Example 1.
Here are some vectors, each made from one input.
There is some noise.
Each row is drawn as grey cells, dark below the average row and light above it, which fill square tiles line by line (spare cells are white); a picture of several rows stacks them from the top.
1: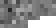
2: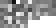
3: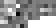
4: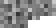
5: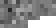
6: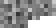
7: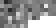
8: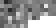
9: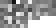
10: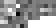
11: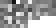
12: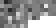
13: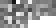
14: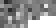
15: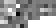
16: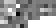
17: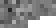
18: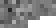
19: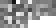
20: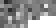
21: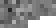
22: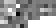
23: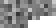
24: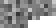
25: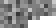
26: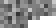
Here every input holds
a point on a 5-point line.
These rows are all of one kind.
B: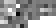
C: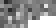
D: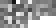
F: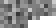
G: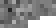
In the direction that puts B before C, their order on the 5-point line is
B, F, G, C, D.
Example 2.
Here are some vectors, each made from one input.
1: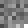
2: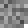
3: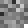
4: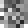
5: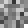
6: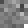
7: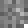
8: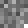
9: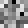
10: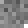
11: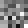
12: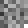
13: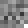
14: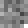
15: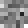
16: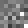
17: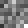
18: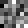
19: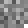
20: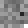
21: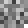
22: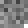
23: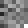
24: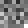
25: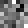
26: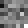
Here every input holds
three true/false values.
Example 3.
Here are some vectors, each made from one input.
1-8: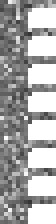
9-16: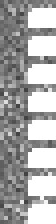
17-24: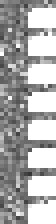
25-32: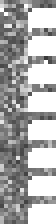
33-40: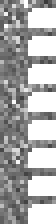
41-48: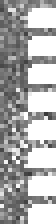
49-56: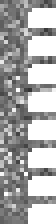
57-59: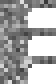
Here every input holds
either a fixed value, or three true/false values.
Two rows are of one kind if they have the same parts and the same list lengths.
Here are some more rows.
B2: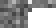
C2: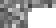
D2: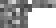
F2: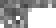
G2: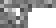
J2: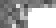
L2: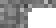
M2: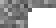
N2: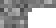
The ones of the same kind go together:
B2, D2
C2, F2, G2, J2, L2, M2, N2

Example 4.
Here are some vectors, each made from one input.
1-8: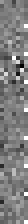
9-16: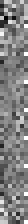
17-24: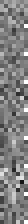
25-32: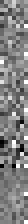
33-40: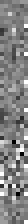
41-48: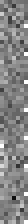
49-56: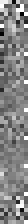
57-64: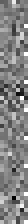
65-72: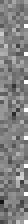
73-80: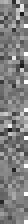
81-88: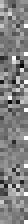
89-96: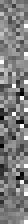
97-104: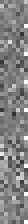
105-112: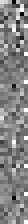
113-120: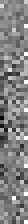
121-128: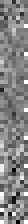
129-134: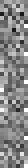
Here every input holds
either a point on an 11-point circle, or a fixed value.
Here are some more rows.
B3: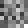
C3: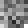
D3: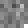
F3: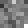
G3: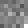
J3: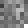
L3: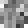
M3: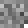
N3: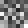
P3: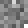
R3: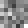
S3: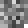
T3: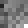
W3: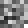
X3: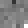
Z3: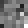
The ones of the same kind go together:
B3, C3, D3, F3, G3, J3, L3, M3, N3, P3, R3, S3, T3, X3, Z3
W3

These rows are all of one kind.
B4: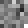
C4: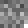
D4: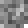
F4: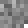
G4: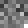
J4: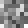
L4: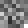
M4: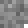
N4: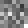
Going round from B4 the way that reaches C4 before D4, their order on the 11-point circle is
B4, M4, N4, C4, G4, L4, D4, J4, F4.
